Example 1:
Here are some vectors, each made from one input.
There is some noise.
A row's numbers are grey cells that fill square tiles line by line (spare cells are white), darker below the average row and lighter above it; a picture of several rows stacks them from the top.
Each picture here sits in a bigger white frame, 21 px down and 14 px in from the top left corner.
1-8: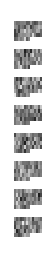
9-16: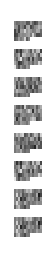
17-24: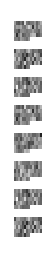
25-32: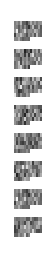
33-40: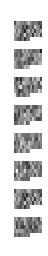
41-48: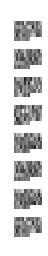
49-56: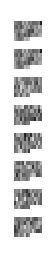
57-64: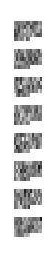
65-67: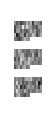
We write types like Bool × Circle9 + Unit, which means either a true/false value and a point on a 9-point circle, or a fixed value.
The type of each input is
Line12.
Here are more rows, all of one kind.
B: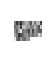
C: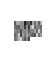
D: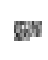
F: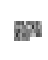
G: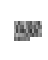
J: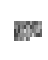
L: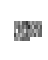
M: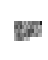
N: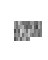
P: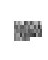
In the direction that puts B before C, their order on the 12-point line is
B, M, D, F, J, N, L, C, P, G.
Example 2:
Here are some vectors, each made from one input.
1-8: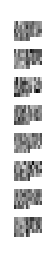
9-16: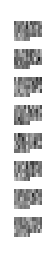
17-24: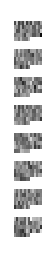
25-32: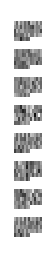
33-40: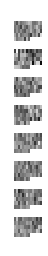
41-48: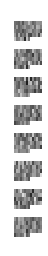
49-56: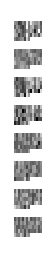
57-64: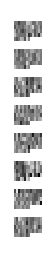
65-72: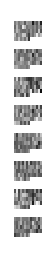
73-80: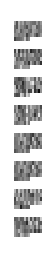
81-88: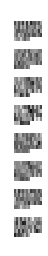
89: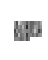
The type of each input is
Bool × Bool × Bool × Bool.
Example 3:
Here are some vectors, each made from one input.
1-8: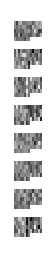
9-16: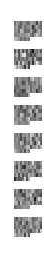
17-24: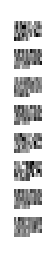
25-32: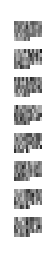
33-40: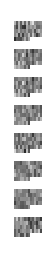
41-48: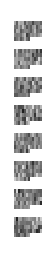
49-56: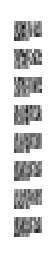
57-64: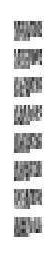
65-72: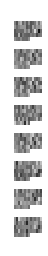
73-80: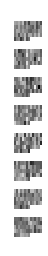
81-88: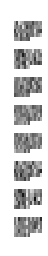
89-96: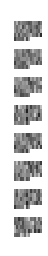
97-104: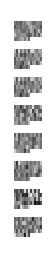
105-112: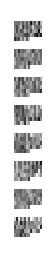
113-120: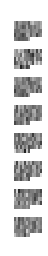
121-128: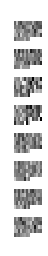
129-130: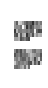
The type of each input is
Bool × Bool × Bool × Bool.
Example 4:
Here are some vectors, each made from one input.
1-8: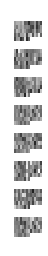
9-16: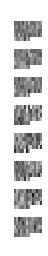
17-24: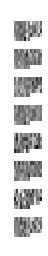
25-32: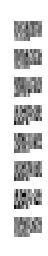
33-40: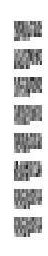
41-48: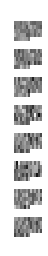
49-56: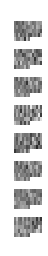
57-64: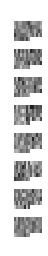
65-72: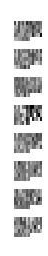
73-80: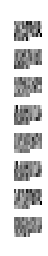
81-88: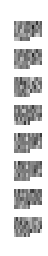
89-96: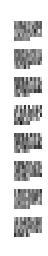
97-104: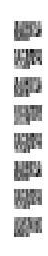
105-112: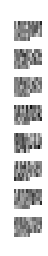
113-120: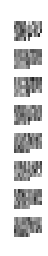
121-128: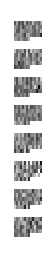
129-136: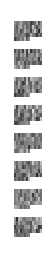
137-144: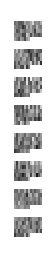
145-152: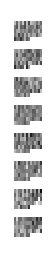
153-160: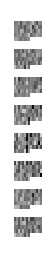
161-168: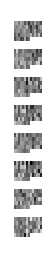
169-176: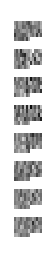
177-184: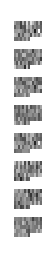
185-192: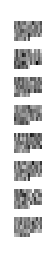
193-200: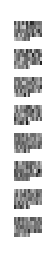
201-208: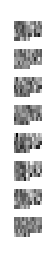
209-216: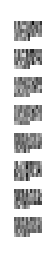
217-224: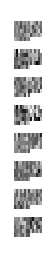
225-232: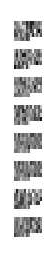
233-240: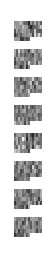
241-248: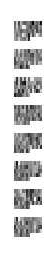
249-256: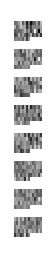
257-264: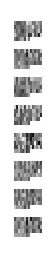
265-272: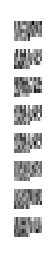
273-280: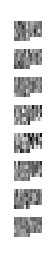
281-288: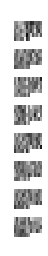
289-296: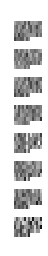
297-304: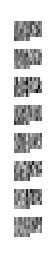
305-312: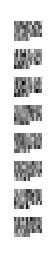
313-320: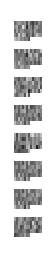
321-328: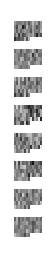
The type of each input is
Bool × Bool × Bool × Bool.
